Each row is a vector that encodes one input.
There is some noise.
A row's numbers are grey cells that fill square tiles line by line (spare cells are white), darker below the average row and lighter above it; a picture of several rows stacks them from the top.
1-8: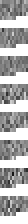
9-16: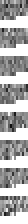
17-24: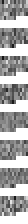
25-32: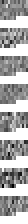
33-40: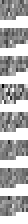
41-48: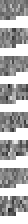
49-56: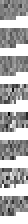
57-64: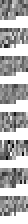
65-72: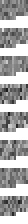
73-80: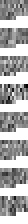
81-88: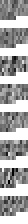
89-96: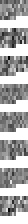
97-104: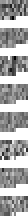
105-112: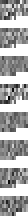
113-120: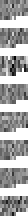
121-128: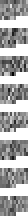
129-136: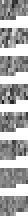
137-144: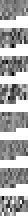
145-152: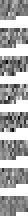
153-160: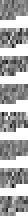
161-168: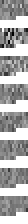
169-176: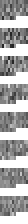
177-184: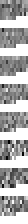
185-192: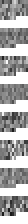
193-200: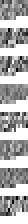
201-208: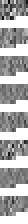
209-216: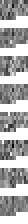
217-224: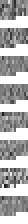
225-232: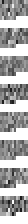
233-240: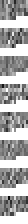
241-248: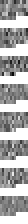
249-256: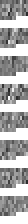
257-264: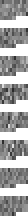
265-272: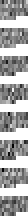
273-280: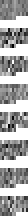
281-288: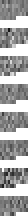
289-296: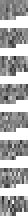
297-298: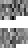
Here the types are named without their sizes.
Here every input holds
a label, together with either a fixed value, or three true/false values.
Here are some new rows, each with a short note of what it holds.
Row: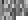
a label
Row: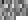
a label
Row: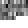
a label and three true/false values
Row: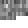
a label
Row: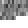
a label and three true/false values
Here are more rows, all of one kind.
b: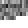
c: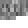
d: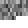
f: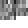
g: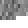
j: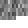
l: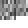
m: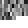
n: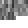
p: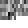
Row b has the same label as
f, l, m and p.
